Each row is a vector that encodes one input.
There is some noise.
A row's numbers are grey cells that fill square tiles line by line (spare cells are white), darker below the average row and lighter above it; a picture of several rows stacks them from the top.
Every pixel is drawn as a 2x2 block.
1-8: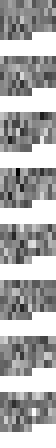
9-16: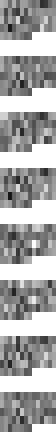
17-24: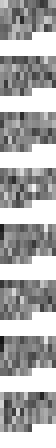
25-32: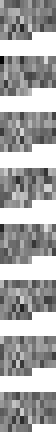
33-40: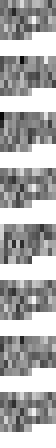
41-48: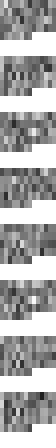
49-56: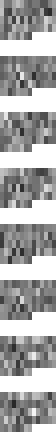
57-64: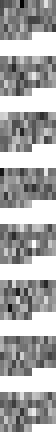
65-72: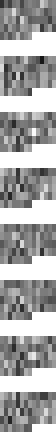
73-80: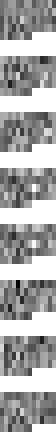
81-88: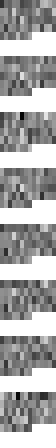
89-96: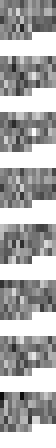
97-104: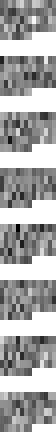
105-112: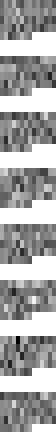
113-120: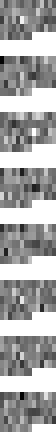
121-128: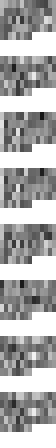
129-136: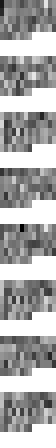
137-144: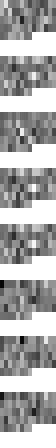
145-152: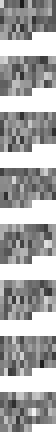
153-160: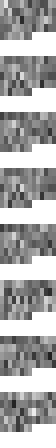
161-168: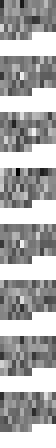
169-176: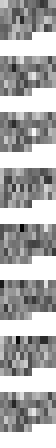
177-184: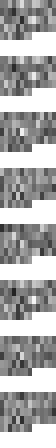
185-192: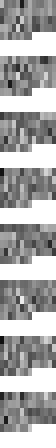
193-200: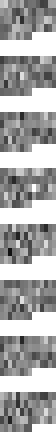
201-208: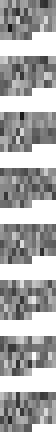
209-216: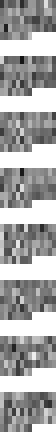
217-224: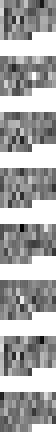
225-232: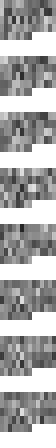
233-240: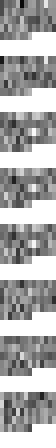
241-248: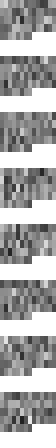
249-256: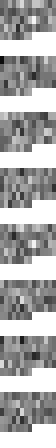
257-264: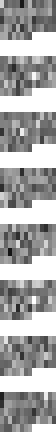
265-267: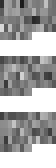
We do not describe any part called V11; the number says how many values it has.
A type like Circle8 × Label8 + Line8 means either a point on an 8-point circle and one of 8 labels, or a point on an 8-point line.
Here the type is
Bool × (Label10 + Tree7) + Tree10 + V11.
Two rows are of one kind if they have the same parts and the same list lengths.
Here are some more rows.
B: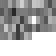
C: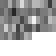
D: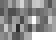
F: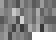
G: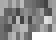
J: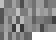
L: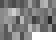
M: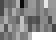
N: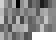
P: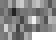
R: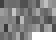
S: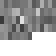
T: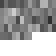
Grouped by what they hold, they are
B, C, D, P
F, L, R, S, T
G, N
J, M

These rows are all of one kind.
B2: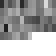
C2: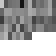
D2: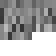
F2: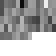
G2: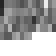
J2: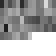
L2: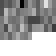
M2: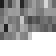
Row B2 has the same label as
J2 and M2.
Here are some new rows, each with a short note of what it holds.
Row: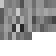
one of 10 labels and a true/false value
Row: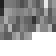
one of 10 labels and a true/false value
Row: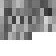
a node of a 10-node tree
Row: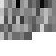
a node of a 10-node tree
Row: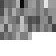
one of 10 labels and a true/false value
